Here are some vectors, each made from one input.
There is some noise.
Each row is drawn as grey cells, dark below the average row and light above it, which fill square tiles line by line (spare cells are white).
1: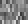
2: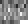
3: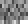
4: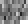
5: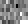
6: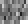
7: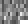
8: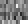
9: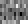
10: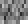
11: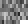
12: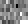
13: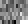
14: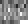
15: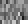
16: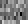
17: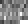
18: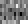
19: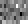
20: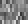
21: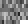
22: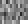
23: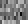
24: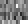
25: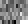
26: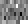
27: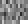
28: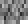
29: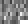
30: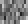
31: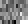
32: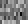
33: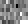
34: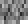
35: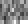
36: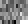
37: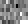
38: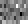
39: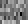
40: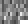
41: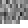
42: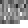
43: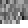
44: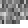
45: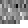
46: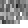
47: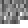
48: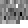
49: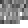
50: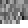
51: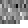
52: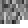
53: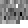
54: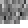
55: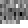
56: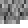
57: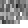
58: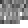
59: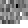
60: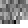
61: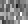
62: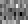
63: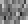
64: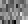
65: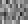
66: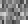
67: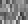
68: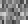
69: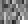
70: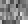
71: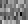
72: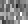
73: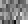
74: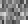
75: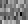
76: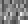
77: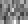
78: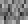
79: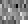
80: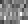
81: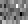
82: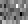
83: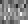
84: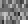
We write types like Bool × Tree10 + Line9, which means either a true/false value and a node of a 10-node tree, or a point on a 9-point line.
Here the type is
Bool × (Line5 + Line8).
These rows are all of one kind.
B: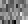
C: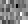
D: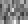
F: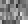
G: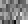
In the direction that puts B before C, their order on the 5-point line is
B, G, F, C, D.
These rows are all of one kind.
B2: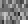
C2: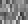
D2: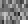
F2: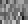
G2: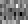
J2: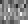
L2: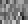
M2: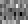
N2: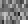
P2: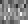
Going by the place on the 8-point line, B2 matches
D2, G2, M2 and N2.
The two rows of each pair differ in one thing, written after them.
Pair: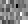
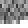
the true/false value
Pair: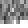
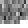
the place on the 5-point line
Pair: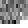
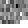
the place on the 5-point line
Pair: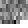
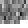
the true/false value
